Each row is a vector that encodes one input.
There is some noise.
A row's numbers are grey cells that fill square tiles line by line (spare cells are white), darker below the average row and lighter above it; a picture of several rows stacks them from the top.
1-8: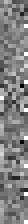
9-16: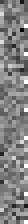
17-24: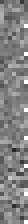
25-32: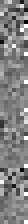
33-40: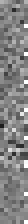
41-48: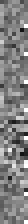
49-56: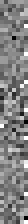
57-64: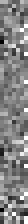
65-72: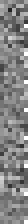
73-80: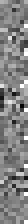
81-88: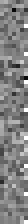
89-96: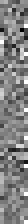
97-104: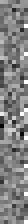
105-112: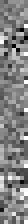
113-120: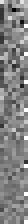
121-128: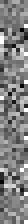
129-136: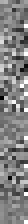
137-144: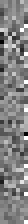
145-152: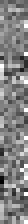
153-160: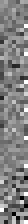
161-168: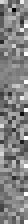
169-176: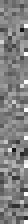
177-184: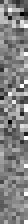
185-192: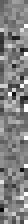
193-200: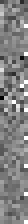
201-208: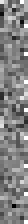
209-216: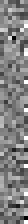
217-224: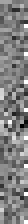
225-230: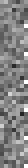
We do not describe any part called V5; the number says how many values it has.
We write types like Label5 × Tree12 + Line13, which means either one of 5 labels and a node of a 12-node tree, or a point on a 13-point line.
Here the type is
Bool × List2(V5) + Line6 + Line7.
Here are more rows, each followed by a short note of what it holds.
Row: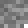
a true/false value, together with a list of one item
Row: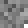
a true/false value, together with the empty list
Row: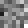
a true/false value, together with a list of one item
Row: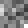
a point on a 6-point line
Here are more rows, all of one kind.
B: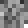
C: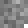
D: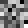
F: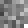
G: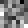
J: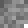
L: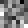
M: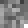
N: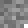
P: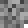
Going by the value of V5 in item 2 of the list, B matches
C, G and L.
